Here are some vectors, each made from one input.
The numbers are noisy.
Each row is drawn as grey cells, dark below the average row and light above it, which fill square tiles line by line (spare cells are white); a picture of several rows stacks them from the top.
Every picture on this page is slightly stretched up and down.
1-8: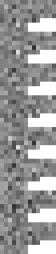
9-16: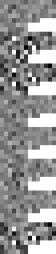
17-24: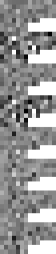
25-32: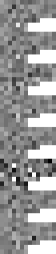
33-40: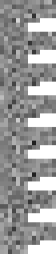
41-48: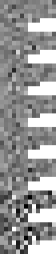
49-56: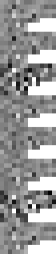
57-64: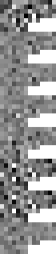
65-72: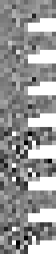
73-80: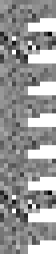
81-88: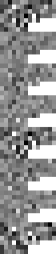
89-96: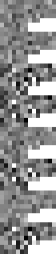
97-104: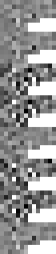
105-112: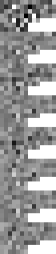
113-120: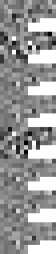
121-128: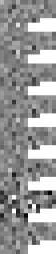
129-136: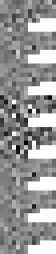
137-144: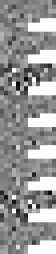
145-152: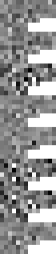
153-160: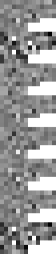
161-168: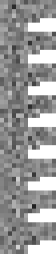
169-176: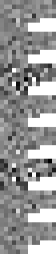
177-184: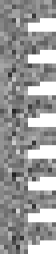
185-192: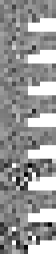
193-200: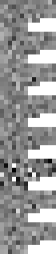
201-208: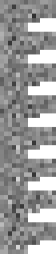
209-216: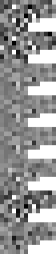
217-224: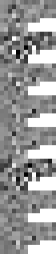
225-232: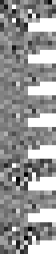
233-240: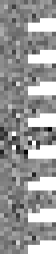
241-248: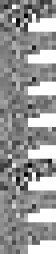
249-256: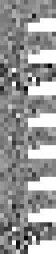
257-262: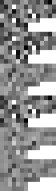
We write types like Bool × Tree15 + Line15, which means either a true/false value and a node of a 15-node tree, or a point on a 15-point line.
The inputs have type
Bool × Circle6 + Line7 × (Tree13 + Unit).
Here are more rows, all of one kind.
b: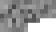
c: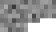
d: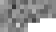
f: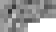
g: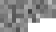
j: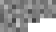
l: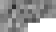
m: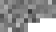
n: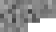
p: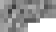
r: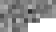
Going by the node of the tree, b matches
l, p and r.
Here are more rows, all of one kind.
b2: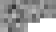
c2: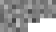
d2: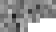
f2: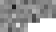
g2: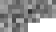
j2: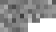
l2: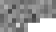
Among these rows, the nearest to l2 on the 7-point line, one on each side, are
c2 and f2.
